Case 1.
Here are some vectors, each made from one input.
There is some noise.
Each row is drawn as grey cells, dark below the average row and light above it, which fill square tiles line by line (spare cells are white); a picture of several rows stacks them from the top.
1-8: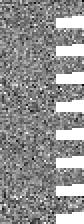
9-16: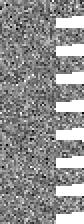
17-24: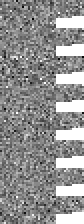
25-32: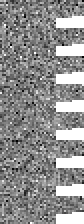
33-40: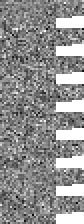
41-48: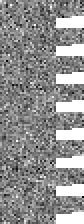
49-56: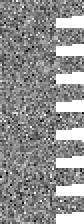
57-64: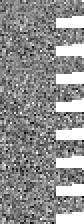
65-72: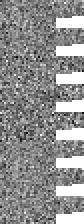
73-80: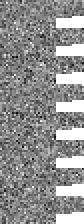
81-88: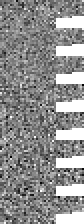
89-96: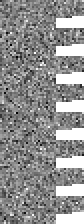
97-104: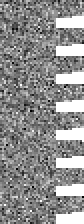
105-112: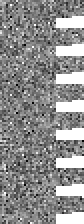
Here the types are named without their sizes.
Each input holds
a point on a circle, together with either a label, or a point on a line.
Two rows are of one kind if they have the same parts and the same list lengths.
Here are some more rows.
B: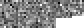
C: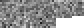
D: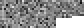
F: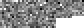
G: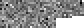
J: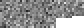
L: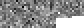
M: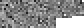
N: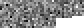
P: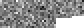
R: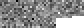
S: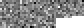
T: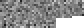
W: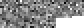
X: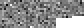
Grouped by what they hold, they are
B, F, N, P, S, W
C, D, G, J, L, M, R, T, X

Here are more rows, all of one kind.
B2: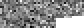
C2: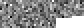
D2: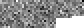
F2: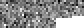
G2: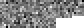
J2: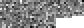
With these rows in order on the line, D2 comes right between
C2 and J2.
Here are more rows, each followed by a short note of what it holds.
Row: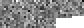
a point on a circle and a point on a line
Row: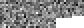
a point on a circle and a point on a line
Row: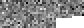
a point on a circle and a label
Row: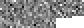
a point on a circle and a label
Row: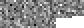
a point on a circle and a label
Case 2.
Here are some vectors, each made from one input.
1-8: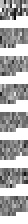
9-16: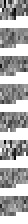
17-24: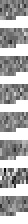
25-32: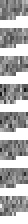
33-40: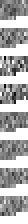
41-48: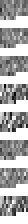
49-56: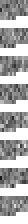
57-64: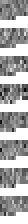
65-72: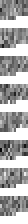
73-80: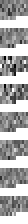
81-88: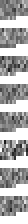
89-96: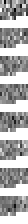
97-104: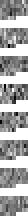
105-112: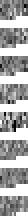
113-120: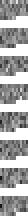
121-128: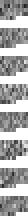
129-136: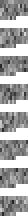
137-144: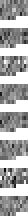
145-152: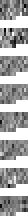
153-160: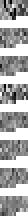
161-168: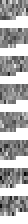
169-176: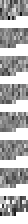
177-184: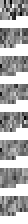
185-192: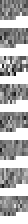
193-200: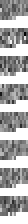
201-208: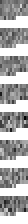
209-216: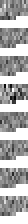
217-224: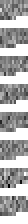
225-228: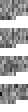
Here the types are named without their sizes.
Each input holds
a true/false value, together with either a point on a circle, or a label.
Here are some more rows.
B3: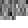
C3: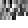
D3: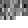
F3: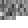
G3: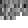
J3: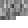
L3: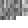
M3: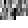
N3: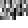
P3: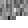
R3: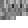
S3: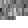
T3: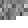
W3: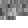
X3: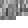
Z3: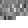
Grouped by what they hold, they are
B3, C3, D3, G3, P3, S3, W3, Z3
F3, J3, L3, M3, N3, R3, T3, X3

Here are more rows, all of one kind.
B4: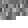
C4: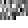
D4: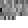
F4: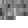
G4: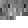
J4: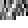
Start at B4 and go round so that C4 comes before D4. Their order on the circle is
B4, C4, D4, J4, G4, F4.
